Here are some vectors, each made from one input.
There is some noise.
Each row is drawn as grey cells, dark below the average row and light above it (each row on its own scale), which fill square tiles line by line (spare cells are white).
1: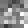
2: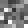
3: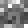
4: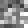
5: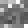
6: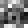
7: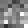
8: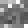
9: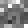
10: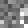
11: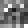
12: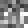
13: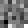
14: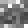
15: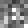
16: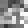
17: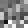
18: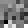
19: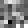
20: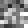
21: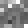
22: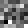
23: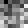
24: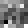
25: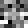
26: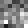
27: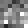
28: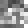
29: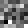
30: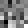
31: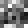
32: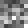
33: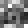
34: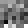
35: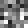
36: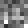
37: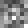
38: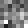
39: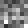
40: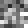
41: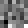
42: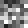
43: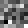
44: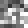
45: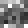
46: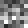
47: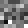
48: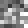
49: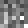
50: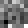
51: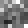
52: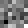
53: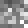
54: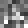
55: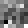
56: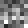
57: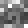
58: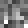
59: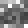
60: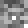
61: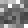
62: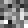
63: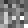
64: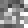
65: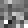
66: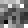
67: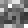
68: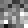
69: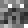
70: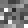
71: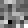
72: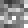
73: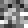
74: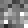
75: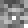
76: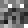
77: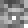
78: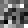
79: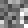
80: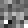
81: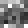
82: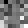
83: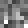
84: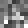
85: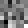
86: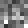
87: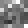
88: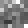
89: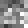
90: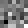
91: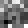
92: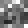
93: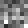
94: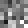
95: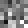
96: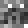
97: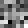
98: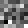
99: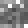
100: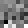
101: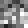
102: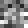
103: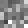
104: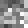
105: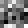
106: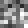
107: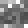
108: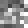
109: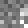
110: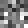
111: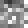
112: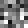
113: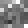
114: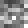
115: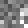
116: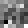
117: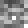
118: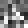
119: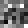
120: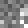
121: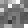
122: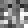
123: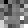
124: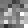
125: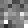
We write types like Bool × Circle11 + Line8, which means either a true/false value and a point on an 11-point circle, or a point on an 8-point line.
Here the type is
Bool × (Tree9 + Unit) + Line7.
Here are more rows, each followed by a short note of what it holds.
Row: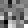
a point on a 7-point line
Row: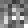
a node of a 9-node tree and a true/false value
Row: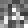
a node of a 9-node tree and a true/false value
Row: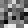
a point on a 7-point line
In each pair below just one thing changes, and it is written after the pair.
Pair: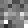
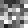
the true/false value
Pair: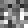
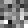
the node of the tree
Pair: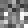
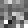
the node of the tree
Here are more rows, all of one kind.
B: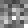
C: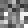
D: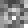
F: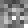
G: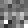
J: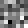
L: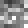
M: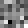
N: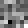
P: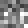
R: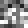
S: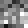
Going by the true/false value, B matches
D, F and L.
